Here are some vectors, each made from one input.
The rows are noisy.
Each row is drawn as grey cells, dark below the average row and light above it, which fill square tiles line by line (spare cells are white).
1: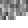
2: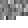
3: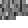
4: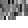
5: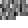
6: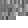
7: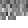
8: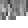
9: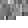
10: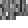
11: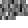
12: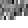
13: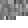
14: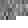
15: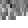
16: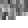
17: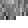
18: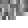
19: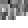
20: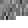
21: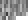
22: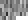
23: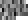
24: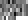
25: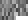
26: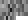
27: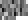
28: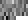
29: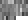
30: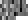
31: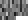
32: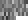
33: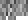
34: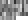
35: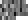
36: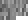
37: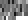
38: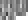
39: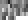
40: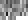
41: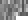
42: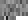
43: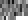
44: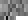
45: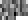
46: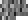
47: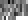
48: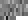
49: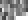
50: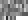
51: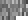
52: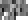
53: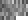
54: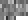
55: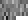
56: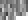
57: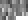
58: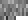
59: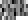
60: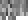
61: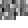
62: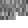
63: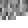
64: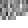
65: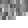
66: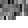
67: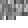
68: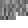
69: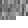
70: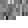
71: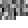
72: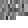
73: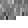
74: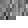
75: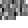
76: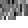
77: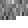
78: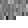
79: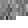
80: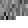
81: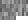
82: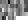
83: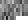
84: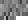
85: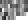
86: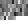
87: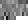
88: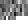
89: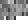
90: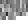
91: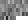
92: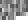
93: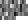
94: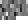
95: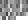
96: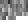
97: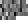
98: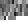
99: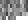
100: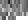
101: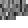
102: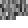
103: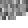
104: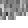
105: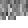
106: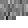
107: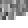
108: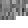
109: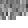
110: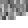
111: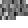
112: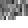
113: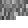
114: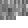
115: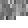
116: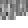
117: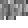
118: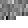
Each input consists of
a true/false value, together with either a point on a 4-point line, or a point on a 6-point line.
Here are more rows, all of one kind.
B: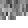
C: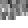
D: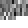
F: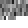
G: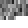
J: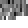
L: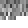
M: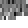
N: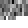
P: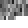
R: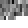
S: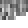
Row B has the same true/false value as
C, L and S.
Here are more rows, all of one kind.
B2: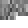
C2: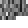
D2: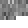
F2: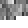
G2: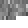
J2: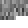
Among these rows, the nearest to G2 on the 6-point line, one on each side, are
B2 and D2.
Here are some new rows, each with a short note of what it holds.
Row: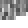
a point on a 4-point line and a true/false value
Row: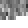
a point on a 4-point line and a true/false value
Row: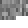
a point on a 6-point line and a true/false value
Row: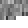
a point on a 6-point line and a true/false value
